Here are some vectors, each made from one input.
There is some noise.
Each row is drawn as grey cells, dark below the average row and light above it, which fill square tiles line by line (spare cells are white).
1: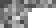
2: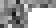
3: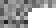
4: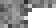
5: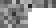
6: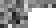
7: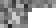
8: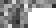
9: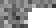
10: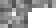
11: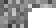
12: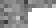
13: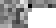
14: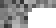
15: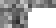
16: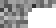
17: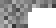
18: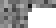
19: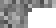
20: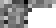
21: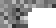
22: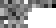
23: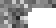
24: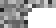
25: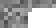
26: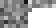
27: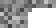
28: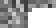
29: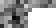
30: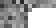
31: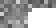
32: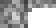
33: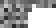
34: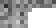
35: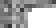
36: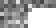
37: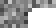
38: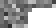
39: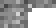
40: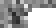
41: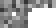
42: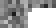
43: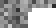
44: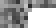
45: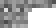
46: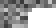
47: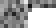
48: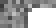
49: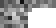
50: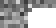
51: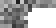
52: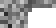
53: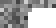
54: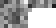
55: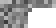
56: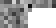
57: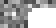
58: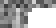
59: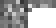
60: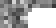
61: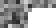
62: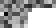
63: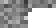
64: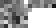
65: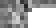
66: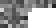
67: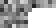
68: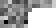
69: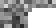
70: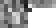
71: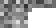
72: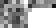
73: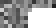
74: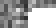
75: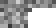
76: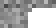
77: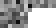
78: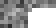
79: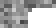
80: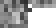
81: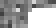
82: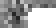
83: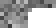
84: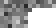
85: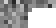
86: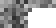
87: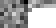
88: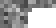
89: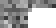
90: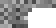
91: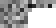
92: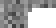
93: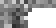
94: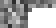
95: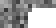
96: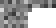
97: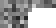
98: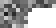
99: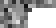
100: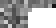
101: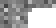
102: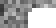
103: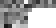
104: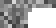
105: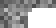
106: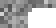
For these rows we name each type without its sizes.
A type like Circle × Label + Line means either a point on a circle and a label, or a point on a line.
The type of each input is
(Circle × Circle + Unit) × Line.
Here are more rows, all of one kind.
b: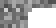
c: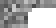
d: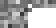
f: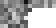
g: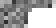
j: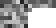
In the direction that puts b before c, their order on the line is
g, f, d, b, j, c.
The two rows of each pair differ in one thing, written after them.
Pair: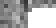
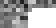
the place on one of the two circles
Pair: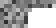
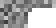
the place on the line
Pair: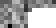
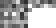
the place on one of the two circles
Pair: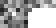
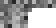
the place on the line
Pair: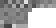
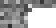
the place on the line
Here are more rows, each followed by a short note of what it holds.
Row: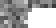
a point on a line
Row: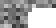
a point on a line
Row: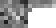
a point on each of two circles and a point on a line
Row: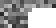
a point on a line
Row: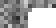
a point on a line
